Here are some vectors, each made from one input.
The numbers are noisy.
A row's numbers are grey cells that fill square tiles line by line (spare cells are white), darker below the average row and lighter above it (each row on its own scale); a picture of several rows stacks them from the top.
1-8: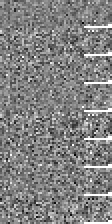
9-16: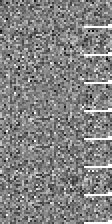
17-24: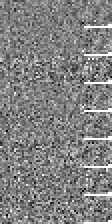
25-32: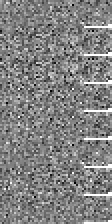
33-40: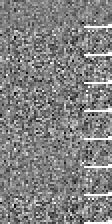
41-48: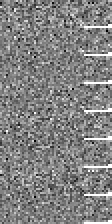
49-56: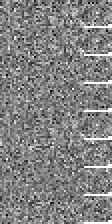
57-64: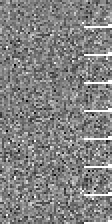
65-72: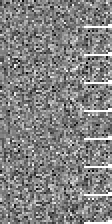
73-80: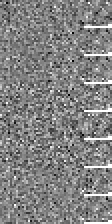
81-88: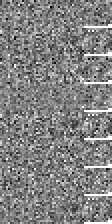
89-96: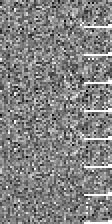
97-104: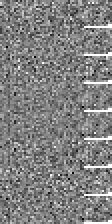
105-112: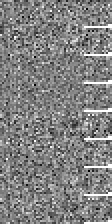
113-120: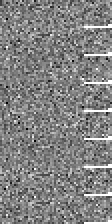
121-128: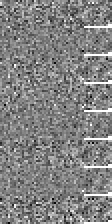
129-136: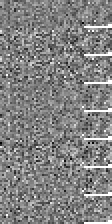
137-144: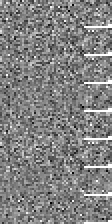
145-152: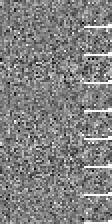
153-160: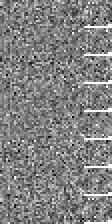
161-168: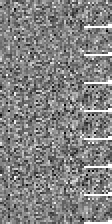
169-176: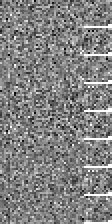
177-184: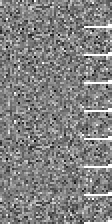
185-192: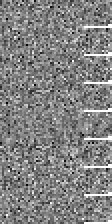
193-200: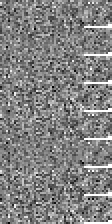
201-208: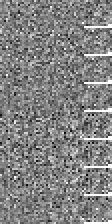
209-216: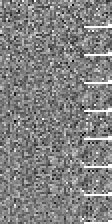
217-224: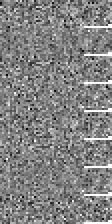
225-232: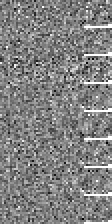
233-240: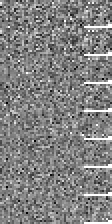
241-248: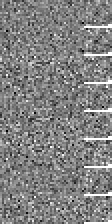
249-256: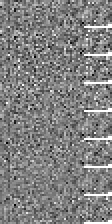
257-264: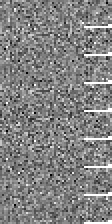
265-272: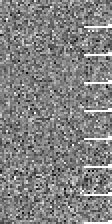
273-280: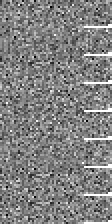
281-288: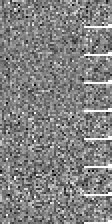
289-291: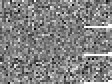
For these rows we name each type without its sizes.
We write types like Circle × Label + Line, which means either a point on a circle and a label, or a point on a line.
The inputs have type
Bool × Label + Unit.
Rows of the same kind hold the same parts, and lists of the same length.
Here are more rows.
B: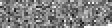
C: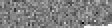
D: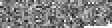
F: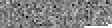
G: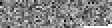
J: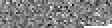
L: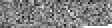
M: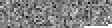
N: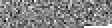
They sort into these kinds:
B, C, D, F, G, J, M, N
L

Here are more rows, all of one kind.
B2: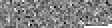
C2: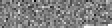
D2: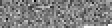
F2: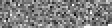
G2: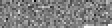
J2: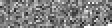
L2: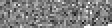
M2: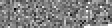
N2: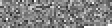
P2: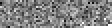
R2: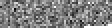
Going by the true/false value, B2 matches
N2 and P2.
